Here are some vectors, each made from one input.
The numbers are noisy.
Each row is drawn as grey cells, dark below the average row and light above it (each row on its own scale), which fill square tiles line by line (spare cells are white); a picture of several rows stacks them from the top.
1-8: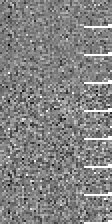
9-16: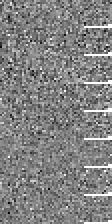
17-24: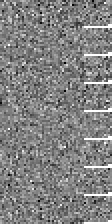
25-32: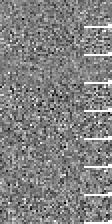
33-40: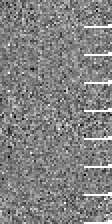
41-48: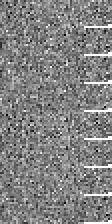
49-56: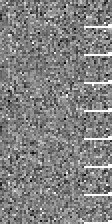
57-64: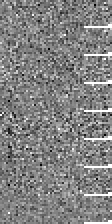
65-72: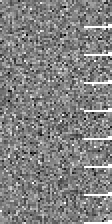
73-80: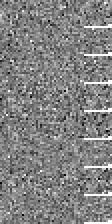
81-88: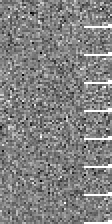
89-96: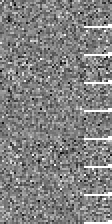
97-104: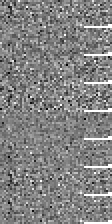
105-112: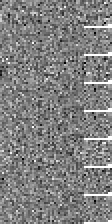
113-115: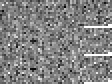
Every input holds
a true/false value, together with either a point on an 8-point line, or a node of a 7-node tree.
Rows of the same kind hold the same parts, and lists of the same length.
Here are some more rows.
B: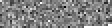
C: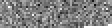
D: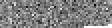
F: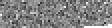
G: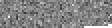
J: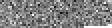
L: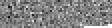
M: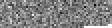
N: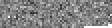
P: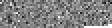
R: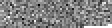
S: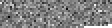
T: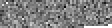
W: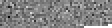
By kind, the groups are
B, C, D, G, J, M, N, R, T
F, L, P, S, W

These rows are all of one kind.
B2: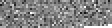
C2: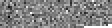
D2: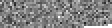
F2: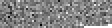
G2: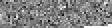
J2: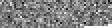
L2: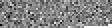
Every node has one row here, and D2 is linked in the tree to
J2.
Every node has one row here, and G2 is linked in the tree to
L2.
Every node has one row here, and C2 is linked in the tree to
B2 and F2.
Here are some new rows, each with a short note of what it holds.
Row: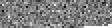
a point on an 8-point line and a true/false value
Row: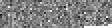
a point on an 8-point line and a true/false value
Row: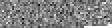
a point on an 8-point line and a true/false value
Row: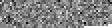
a node of a 7-node tree and a true/false value
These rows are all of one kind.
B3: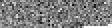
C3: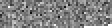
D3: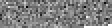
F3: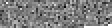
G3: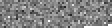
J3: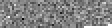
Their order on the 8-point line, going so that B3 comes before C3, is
B3, F3, D3, C3, G3, J3.
